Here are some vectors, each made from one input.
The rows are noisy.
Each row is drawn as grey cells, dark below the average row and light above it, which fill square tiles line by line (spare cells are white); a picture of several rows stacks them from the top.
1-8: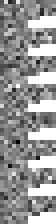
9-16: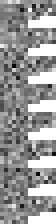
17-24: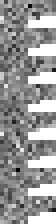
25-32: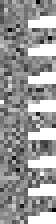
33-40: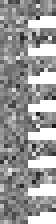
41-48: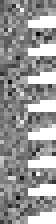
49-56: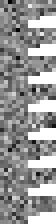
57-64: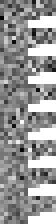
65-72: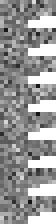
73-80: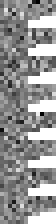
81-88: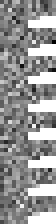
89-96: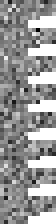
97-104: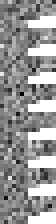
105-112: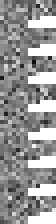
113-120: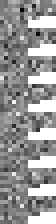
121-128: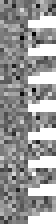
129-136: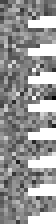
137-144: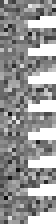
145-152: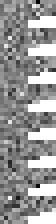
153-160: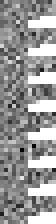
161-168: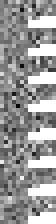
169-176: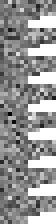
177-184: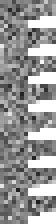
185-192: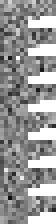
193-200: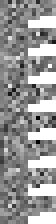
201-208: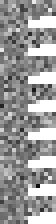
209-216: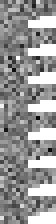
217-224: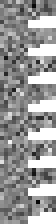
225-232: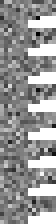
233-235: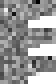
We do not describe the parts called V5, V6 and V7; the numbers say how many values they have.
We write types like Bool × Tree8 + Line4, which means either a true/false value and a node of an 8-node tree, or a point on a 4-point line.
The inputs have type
(Bool × Bool × Bool + V5) × Line4 × Tree8 × V6 × V7.
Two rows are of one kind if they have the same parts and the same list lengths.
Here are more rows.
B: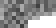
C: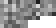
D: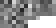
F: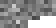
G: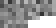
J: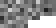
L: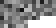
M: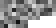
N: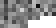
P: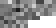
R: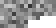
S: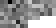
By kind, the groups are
B, M, R
C, D, F, G, J, L, N, P, S

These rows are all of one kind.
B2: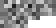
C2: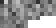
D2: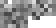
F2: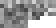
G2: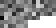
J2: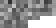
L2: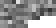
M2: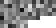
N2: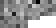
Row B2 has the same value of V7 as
D2 and F2.
